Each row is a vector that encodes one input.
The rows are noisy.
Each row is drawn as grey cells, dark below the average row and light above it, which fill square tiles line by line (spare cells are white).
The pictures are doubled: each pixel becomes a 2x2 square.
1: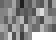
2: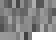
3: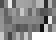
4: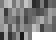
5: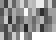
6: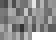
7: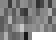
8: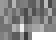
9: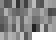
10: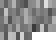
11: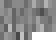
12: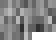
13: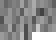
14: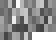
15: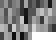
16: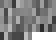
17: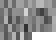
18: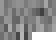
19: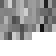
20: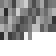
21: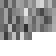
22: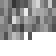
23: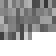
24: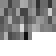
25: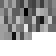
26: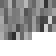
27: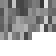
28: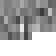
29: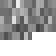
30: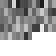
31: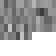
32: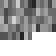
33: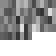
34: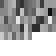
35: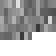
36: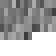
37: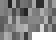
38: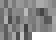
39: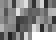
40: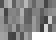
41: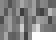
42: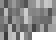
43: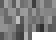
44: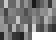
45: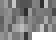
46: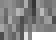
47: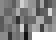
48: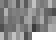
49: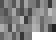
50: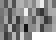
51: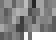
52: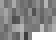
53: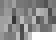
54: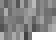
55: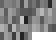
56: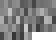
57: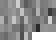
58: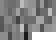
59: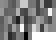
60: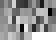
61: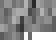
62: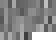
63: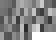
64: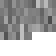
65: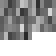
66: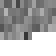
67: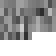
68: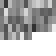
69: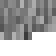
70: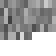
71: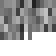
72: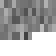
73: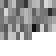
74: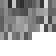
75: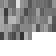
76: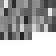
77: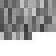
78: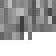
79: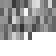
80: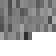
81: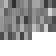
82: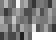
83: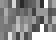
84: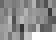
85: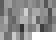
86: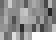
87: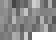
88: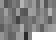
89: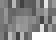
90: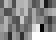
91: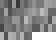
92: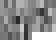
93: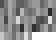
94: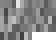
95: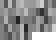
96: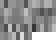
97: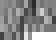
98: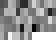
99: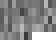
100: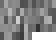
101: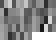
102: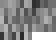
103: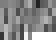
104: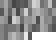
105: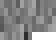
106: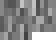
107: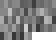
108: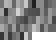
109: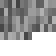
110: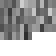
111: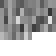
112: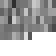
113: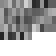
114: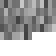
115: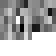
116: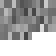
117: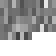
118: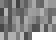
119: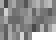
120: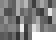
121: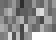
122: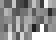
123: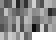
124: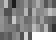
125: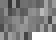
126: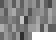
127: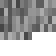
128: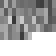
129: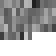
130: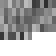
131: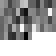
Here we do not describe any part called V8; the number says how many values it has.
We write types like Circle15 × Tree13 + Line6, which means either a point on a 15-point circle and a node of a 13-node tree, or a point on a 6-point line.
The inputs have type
(Line4 + V8) × Tree9.
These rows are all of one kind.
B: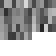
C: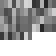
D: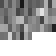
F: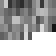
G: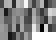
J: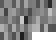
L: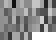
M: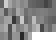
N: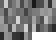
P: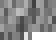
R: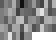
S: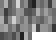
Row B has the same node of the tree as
C, G and N.
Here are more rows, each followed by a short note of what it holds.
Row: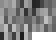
a node of a 9-node tree and a value of V8
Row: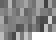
a node of a 9-node tree and a value of V8
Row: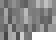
a point on a 4-point line and a node of a 9-node tree
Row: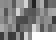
a node of a 9-node tree and a value of V8
